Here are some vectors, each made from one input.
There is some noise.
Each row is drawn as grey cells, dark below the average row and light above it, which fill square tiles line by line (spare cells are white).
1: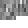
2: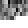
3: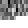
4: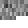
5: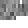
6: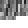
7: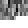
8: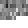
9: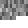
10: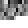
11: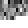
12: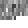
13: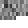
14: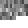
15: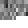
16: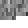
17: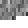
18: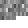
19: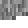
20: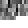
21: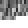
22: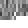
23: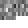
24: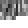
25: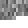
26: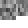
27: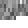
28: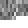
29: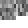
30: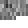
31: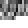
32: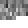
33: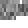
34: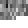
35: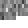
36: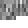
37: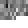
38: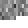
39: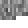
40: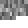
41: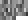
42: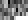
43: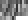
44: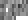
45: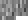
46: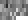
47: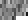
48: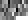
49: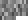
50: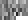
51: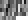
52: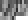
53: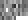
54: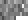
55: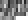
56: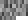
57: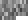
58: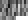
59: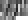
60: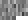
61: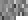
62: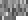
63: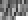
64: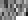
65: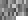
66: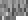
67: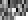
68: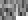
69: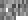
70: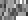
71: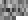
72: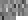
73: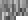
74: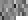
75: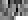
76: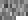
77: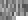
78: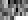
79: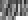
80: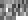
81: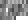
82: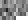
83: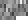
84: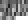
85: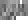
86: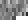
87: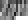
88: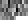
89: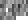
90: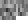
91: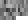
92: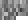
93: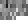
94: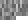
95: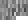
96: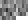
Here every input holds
either a point on a 5-point line and a true/false value, or a point on a 9-point line.
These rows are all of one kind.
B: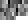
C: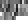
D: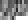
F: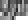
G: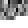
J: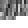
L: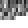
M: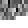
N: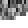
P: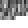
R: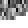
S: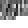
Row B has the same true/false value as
G, M, N and R.
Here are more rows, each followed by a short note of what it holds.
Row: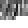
a point on a 5-point line and a true/false value
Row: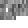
a point on a 9-point line
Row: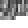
a point on a 5-point line and a true/false value
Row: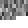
a point on a 9-point line
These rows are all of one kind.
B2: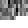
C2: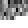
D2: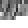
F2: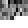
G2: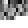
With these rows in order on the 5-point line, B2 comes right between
C2 and G2.
